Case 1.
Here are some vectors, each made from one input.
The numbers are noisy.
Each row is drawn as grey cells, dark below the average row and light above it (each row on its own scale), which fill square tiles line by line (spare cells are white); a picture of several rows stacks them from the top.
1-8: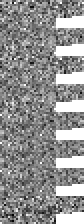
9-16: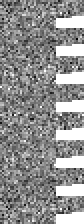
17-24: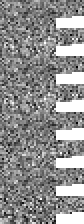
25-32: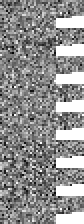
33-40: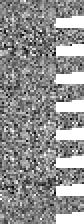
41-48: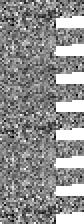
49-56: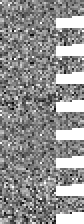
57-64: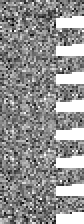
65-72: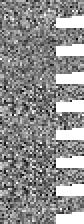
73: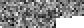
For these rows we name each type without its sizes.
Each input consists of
a point on a line.
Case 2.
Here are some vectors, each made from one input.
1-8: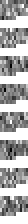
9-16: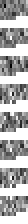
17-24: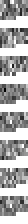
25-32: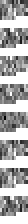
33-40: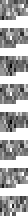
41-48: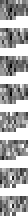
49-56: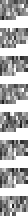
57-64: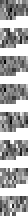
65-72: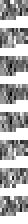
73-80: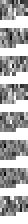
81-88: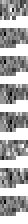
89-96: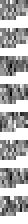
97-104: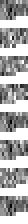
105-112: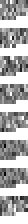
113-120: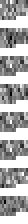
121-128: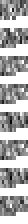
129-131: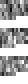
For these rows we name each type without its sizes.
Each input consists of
a point on a circle.
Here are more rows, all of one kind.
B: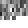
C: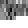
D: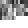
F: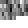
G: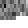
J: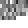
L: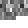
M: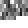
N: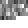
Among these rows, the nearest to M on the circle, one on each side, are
F and J.
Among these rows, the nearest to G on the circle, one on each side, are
C and L.
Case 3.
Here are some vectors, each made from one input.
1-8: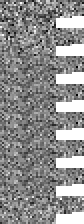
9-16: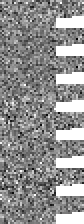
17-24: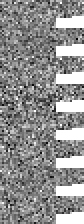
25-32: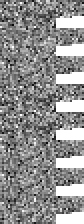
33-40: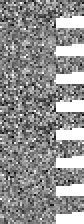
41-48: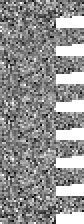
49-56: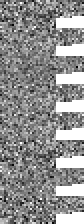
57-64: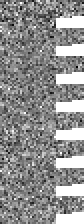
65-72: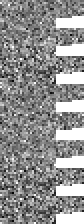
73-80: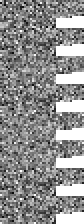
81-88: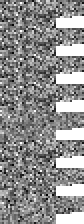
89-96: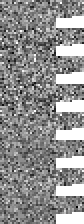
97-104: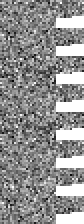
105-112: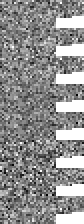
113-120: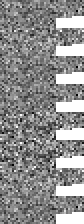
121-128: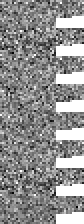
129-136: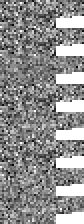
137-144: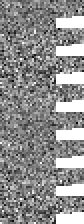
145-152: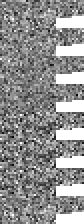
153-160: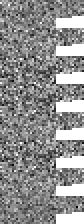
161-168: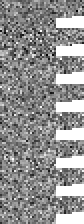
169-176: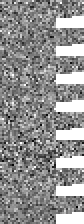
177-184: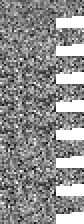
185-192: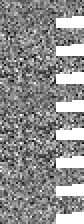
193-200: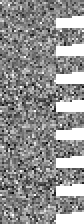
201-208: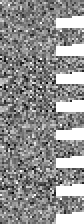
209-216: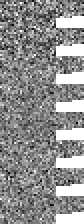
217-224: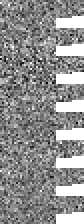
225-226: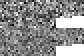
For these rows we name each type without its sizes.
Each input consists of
a point on a line.
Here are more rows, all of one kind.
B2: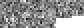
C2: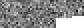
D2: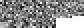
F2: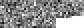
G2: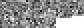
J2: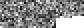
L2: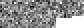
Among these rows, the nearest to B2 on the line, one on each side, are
F2 and G2.
